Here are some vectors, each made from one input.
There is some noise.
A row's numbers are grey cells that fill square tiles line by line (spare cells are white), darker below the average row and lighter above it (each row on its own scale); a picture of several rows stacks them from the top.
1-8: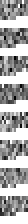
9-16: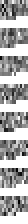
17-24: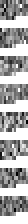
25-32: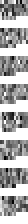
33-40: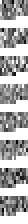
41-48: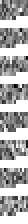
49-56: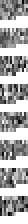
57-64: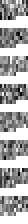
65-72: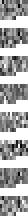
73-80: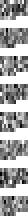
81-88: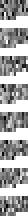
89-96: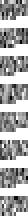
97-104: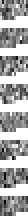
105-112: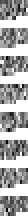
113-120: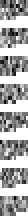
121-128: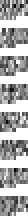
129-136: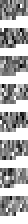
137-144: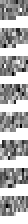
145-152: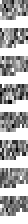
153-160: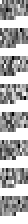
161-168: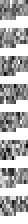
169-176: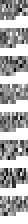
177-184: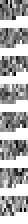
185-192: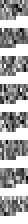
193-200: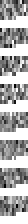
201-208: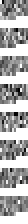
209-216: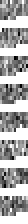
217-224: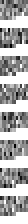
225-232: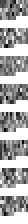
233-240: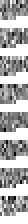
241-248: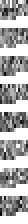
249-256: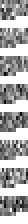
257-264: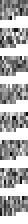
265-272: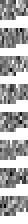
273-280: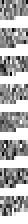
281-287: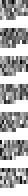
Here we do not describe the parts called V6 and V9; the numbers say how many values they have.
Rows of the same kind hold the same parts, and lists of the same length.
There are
4 kinds of row.
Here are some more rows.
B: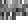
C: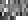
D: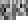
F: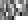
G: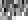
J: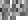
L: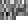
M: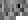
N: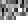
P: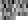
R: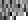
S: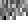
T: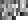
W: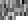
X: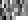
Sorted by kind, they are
B
C, G, R, T, W
D, F, J, N, P, S, X
L, M

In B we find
a node of a 10-node tree, a value of V6 and a value of V9.
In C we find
a point on a 10-point line, four true/false values and a value of V6.
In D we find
a node of a 10-node tree, four true/false values and a value of V6.
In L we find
a point on a 10-point line, a value of V6 and a value of V9.
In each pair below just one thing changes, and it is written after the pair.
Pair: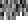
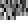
the value of V9
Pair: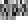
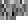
the value of V9
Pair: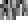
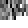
the value of V9
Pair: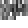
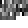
the value of V6
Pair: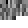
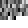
the value of V9
